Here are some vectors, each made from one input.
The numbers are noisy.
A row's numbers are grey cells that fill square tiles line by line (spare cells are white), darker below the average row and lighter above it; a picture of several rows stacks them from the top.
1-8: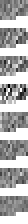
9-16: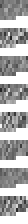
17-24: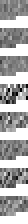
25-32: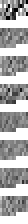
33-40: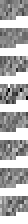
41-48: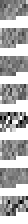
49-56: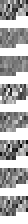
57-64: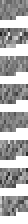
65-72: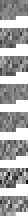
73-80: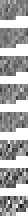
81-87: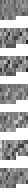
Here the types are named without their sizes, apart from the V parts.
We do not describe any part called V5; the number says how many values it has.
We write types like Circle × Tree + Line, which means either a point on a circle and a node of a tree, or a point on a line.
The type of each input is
Line + (Tree + Unit) × V5.
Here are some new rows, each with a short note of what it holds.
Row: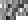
a point on a line
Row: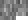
a value of V5
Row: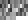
a value of V5
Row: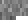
a node of a tree and a value of V5
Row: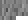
a node of a tree and a value of V5
